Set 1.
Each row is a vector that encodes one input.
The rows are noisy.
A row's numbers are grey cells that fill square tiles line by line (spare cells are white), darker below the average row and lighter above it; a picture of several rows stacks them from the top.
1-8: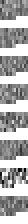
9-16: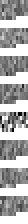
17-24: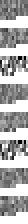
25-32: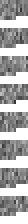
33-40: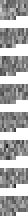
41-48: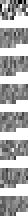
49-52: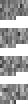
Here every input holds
either a fixed value, or two labels (each one of 5).
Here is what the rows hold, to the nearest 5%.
About 10% of them hold a fixed value. The rest hold two labels (each one of 5).
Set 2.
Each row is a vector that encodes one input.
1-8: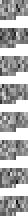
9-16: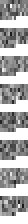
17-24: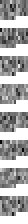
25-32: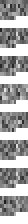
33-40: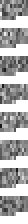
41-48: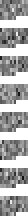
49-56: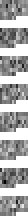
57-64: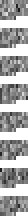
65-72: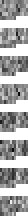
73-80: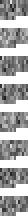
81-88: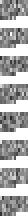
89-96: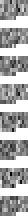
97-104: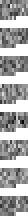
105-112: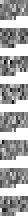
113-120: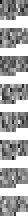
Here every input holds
a point on a 10-point circle and a true/false value.
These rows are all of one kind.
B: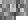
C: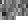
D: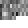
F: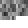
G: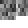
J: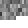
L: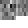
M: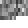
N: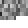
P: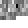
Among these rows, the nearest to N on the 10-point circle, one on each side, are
L and P.
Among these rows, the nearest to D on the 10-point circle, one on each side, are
J and M.
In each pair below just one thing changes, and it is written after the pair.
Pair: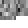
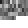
the true/false value
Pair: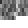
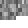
the true/false value
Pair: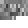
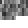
the true/false value
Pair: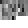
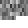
the place on the 10-point circle
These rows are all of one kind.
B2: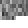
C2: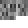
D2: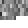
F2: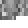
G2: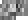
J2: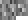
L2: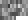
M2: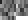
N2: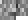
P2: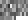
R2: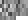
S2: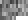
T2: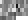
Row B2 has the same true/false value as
C2 and M2.
